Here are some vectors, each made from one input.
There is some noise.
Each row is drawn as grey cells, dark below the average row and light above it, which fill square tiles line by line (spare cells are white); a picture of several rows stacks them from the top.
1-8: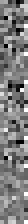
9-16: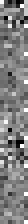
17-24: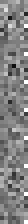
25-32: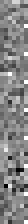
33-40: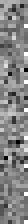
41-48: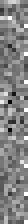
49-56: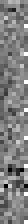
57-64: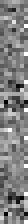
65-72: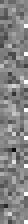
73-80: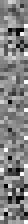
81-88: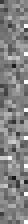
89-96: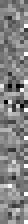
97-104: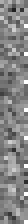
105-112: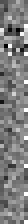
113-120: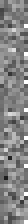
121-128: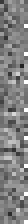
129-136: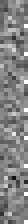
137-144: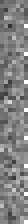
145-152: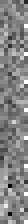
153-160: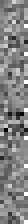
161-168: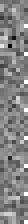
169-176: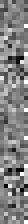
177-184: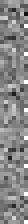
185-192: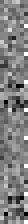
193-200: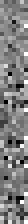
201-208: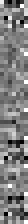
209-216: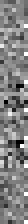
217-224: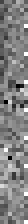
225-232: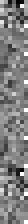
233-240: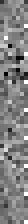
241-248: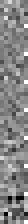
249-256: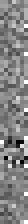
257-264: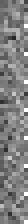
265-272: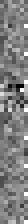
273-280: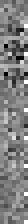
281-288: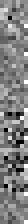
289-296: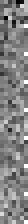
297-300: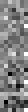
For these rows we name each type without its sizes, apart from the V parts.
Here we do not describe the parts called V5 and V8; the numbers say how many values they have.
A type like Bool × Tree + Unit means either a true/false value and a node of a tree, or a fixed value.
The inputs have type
Line × (Line + V8) + V5.
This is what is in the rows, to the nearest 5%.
About 85% of them hold a point on a line, together with either a point on a line, or a value of V8. The rest hold a value of V5.
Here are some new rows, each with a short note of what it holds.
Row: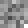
a point on a line and a value of V8
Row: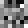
a value of V5
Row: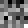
a value of V5
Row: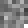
a point on each of two lines
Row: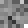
a point on each of two lines
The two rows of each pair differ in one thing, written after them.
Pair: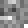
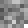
the value of V8
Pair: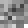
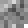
the place on the line
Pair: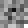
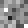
the value of V8
